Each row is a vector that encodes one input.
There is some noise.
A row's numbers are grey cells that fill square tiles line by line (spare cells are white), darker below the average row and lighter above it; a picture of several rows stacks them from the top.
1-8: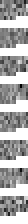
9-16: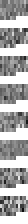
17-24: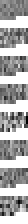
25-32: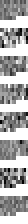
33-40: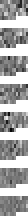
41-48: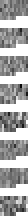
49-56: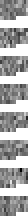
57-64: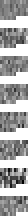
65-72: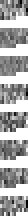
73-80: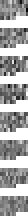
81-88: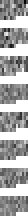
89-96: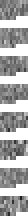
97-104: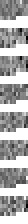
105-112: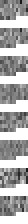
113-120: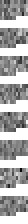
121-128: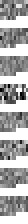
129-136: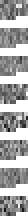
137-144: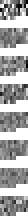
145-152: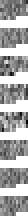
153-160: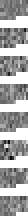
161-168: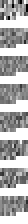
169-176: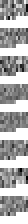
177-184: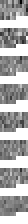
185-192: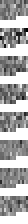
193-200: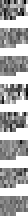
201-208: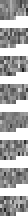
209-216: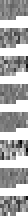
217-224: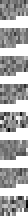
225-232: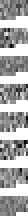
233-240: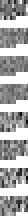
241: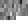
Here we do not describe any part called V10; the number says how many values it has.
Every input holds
a list of up to two items, each one of 8 labels and a value of V10.
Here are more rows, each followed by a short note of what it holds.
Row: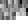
a list of one item
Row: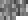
a list of two items
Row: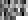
a list of one item
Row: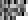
a list of one item
